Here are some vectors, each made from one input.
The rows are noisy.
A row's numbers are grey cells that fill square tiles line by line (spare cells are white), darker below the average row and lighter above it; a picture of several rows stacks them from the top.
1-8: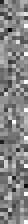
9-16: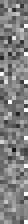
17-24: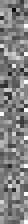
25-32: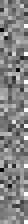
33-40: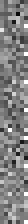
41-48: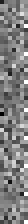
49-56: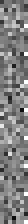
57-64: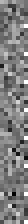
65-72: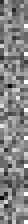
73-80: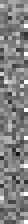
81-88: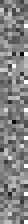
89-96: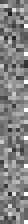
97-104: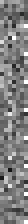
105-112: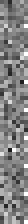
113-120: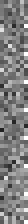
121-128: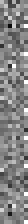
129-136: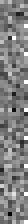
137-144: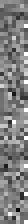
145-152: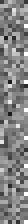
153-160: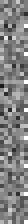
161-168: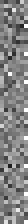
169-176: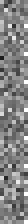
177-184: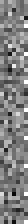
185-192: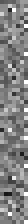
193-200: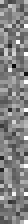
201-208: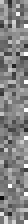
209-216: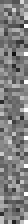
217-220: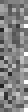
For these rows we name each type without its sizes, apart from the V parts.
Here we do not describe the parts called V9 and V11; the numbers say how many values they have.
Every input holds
a point on a line and a value of V11, together with either four true/false values, or a value of V9.
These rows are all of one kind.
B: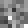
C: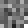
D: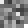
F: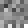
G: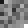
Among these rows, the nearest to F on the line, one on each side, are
D and G.
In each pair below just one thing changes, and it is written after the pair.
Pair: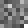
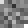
the value of V11
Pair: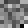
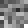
the value of V11
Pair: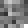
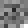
the value of V11
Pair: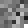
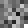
the place on the line
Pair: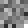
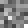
the place on the line
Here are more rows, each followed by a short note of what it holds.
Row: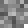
a point on a line, a value of V9 and a value of V11
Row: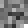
a point on a line, four true/false values and a value of V11
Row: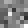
a point on a line, four true/false values and a value of V11
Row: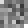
a point on a line, four true/false values and a value of V11
